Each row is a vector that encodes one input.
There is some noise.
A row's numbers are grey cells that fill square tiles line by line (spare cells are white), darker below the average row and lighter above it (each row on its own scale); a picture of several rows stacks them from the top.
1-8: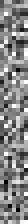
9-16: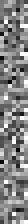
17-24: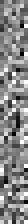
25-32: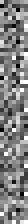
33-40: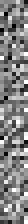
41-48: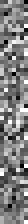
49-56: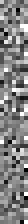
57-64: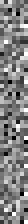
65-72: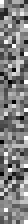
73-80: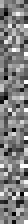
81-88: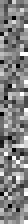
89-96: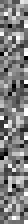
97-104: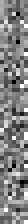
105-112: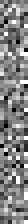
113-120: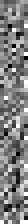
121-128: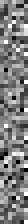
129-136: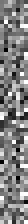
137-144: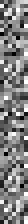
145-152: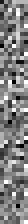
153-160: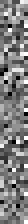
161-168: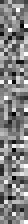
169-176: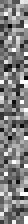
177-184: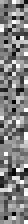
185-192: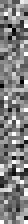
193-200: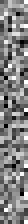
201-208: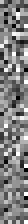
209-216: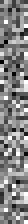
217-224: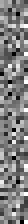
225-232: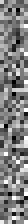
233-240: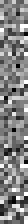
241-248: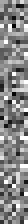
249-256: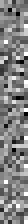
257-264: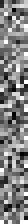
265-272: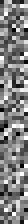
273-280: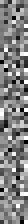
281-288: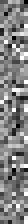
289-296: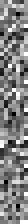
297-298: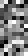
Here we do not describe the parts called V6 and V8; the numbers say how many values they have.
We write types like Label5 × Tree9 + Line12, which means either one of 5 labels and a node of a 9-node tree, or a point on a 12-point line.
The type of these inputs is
(Line7 + V6) × (Tree12 + V8).
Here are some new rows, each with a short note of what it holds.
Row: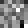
a point on a 7-point line and a node of a 12-node tree
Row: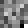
a point on a 7-point line and a node of a 12-node tree
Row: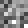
a point on a 7-point line and a node of a 12-node tree
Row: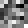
a node of a 12-node tree and a value of V6
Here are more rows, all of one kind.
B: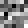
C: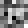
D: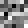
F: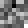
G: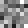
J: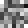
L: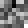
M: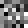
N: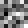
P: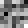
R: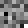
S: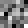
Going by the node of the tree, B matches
D, F, L and N.
